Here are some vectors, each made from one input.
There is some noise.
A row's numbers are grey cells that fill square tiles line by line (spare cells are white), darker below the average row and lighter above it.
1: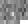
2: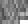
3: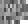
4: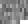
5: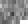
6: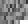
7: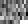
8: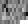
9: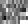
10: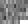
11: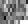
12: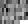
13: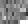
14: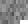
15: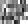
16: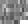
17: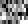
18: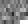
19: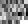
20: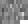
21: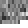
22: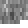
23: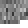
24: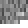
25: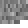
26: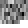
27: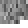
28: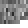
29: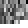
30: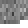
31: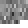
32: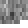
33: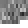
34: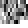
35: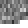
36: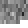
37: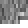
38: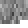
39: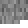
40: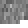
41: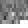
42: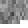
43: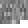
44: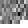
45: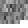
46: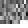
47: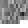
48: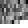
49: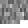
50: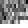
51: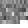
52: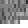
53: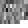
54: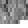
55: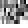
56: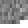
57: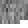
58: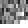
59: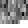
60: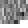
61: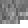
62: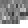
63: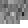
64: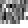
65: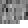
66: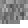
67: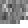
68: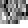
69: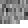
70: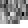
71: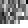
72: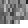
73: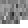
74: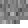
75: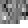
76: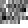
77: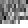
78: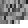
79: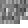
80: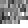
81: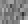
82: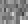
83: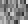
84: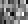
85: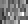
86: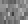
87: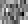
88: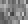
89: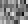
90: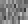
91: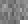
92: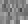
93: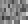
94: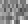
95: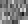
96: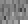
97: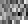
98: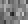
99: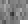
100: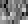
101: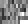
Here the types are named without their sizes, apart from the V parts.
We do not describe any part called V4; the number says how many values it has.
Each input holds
a list of items, each a point on a line and a value of V4.
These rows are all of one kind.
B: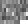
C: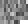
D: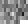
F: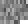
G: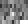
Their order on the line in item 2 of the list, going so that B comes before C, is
B, G, D, C, F.
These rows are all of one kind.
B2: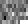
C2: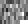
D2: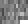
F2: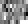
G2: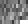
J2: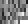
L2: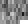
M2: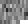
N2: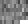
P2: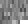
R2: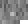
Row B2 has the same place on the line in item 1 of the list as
L2, M2 and P2.
